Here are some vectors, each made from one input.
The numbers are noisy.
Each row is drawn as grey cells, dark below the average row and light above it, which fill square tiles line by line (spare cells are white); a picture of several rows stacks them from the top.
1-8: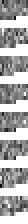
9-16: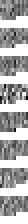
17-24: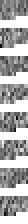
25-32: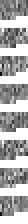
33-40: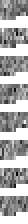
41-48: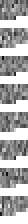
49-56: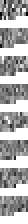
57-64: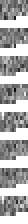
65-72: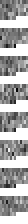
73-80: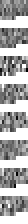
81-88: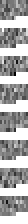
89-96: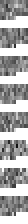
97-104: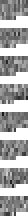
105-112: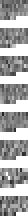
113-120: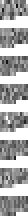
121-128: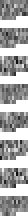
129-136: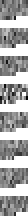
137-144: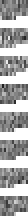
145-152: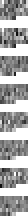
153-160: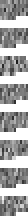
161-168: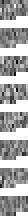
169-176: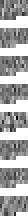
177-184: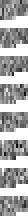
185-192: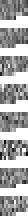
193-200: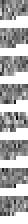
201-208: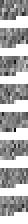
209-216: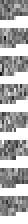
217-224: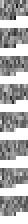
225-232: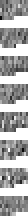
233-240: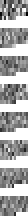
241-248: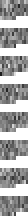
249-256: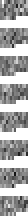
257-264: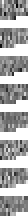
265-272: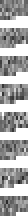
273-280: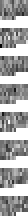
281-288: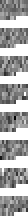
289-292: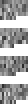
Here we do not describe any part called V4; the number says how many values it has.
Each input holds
a list of up to three items, each a true/false value and a value of V4.
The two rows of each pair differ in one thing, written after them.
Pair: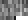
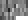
the value of V4 in item 1 of the list
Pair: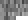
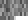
the value of V4 in item 1 of the list
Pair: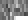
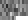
the value of V4 in item 1 of the list
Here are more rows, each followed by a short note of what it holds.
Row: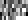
the empty list
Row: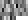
a list of one item
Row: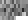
a list of two items
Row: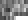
a list of three items
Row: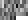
a list of one item
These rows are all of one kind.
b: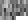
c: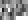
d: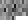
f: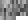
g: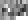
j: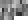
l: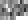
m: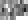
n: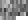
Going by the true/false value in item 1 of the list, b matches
d, f and n.
